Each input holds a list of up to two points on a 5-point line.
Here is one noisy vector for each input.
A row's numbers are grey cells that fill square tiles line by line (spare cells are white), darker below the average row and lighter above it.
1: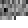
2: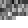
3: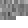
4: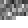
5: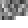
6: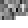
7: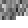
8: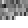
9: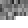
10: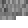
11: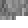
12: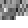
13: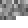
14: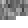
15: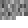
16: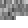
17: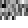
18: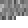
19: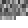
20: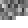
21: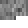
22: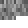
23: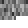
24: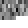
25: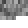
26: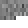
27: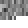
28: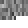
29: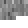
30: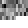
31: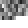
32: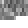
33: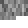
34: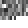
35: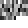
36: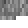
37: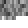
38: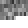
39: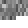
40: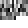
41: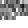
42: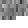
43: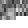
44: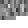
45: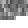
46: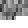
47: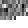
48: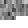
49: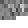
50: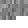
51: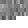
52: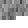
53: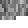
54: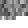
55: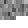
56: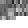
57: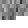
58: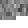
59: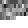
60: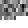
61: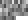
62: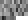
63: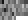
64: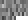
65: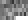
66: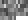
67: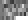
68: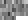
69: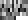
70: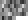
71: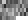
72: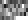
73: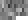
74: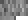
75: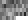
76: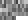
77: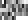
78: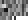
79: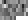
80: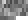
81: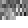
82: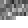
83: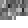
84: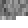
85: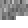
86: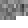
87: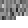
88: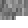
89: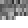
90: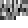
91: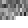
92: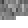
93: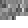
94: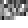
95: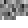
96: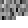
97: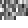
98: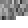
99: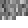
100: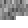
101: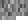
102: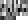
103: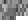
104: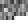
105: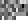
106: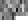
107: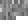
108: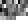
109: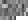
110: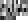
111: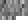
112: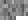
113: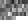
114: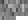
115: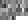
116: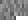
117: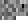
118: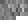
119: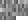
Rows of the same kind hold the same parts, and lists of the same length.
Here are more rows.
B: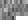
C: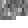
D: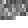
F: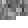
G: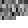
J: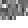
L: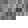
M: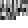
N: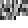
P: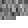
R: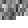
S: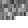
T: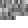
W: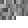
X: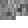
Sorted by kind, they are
B, G, J, L, P, R, T, W, X
C, D, F, S
M, N

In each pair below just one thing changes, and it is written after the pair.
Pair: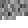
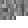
the place on the 5-point line in item 1 of the list
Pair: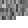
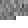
the place on the 5-point line in item 2 of the list
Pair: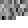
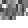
the place on the 5-point line in item 2 of the list
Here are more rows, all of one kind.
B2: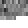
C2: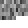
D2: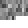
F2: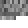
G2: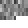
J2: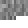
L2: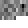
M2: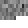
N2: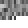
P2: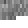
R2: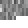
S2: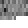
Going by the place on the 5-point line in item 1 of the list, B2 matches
D2, F2 and S2.
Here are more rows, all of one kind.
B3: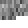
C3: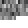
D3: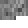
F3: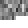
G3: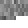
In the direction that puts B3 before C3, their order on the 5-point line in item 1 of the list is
B3, G3, D3, F3, C3.
